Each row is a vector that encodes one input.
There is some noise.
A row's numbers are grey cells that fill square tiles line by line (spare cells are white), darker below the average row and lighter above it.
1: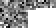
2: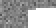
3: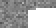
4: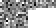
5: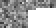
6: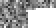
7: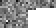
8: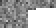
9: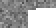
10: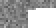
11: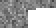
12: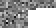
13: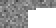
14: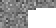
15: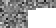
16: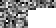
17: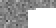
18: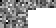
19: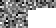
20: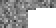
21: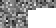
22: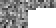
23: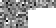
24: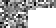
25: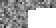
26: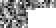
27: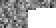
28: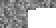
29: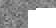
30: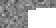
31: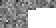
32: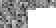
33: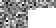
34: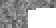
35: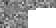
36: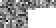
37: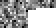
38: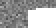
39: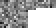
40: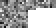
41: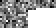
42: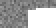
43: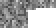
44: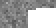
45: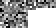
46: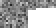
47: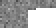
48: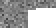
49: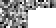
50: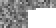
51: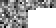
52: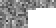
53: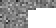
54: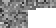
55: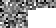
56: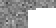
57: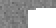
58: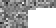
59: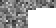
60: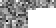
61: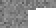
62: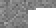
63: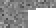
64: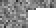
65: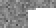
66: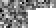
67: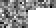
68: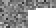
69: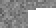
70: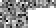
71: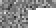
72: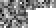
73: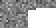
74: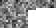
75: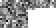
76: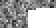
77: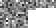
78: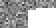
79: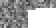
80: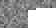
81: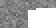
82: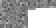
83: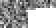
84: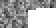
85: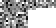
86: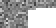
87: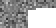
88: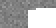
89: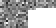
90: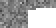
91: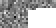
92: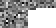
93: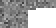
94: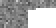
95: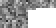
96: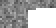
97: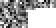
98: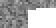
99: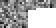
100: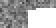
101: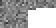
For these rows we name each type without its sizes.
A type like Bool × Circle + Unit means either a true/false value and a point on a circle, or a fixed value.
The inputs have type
List(Bool × Line).
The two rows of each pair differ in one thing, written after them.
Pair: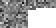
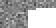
the place on the line in item 1 of the list
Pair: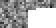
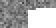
the true/false value in item 1 of the list
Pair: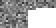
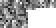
the true/false value in item 1 of the list
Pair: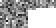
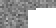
the place on the line in item 1 of the list
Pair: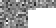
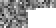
the place on the line in item 1 of the list
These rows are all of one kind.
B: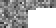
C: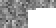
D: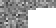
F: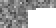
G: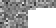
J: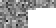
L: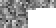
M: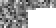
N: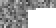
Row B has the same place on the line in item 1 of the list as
D, M and N.
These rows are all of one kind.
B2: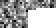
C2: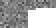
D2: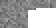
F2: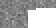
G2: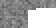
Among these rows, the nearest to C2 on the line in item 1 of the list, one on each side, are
B2 and F2.
